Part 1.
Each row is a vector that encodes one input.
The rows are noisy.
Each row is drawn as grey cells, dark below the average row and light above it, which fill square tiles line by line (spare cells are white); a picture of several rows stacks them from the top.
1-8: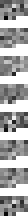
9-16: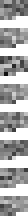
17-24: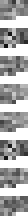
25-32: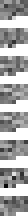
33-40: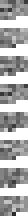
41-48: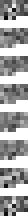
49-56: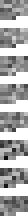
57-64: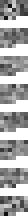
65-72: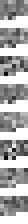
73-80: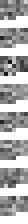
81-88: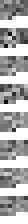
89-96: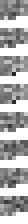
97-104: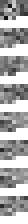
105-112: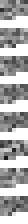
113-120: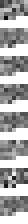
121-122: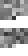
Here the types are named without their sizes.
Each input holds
either a point on a line, or four true/false values.
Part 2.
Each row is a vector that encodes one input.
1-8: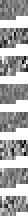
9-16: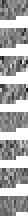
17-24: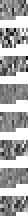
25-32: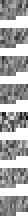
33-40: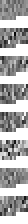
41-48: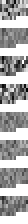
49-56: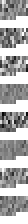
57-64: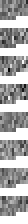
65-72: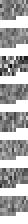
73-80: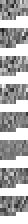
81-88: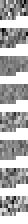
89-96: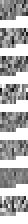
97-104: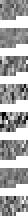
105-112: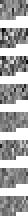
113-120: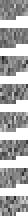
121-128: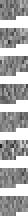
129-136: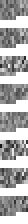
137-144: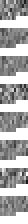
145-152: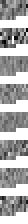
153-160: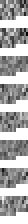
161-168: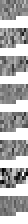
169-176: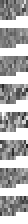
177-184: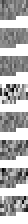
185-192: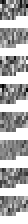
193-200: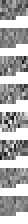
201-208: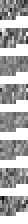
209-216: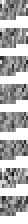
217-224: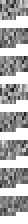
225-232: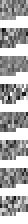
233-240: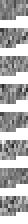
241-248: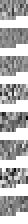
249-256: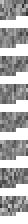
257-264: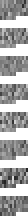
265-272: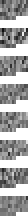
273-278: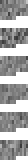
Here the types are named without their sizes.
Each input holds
a point on a circle and a true/false value.
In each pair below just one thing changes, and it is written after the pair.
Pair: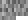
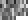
the true/false value
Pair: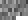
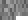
the true/false value
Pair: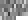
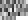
the place on the circle
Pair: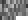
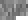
the true/false value
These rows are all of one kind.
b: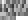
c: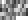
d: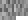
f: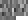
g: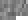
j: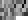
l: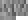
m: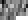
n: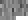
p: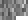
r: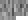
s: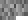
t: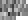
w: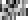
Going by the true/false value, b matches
d, l, n and r.
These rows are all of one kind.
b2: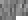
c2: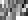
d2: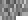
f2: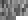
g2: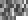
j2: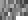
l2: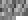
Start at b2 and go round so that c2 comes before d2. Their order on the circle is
b2, c2, j2, d2, l2, g2, f2.
